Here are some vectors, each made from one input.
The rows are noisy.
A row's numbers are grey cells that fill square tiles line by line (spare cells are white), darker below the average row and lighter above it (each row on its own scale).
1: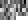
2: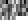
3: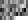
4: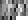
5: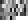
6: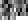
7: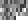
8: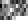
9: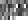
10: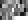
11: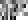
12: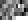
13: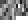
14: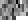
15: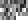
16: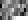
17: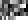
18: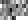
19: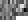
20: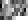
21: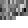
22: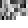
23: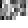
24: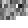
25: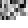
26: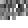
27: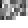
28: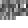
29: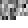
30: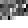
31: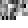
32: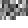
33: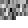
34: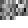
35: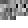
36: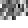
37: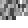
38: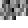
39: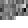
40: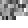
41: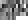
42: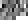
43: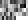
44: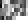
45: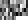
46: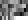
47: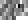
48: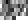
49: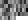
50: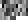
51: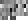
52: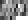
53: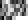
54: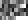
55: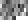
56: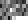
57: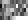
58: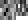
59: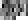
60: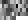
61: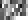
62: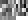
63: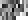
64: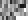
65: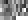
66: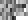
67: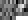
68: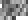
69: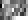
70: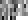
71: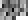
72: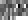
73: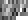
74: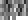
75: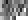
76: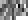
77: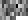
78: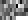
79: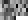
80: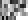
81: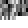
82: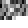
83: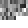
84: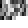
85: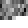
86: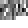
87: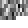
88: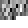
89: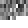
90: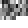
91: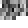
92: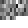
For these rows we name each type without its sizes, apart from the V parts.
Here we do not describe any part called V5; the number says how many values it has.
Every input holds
a point on a line, together with either a fixed value, or a true/false value and a value of V5.
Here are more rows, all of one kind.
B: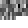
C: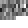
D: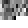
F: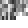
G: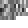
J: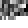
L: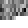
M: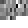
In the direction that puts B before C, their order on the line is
B, G, L, M, C, F, D, J.
